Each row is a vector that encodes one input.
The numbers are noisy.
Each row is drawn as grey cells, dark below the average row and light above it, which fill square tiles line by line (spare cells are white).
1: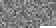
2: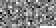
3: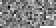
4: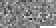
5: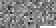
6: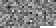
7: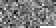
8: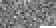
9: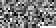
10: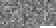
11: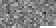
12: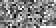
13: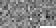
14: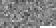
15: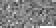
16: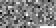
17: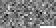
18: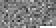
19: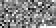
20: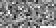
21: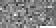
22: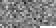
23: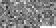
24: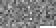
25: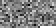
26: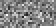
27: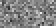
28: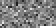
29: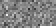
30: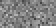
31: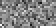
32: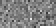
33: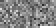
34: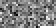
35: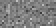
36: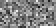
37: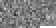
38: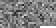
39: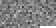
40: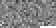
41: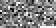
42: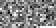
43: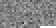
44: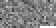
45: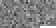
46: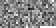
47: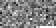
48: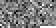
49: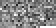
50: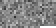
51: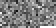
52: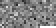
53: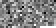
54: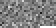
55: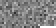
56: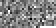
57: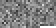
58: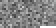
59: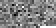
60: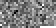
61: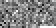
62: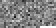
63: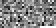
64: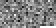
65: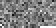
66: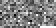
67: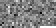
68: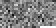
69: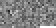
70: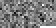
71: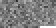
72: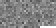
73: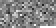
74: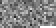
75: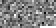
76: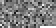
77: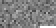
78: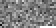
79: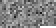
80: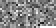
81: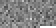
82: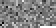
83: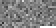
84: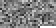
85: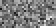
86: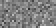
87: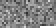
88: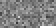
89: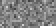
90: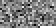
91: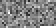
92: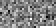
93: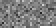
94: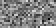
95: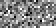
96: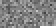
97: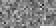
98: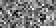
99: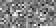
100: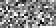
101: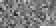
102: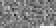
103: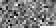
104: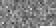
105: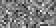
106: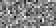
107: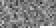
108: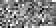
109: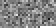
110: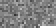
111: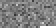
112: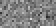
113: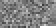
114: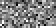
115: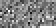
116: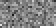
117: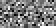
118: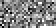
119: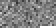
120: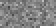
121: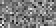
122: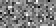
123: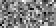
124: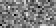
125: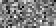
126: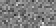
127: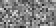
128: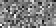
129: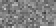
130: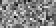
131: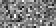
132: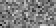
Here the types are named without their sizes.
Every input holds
a list of points on a line.
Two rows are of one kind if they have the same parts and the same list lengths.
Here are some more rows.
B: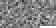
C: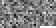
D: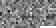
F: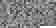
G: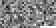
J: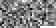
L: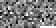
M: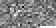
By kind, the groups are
B, C, G
D, L, M
F
J

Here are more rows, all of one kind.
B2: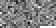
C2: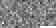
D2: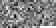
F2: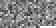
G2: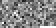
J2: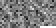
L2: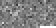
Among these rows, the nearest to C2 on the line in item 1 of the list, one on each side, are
B2 and G2.
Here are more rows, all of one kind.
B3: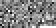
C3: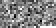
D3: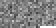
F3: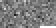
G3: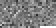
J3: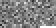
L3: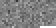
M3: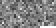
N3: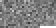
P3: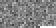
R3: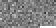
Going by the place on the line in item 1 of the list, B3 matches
F3 and N3.
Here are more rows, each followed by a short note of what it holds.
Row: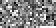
a list of one item
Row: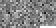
a list of two items
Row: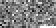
a list of two items
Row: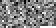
a list of one item
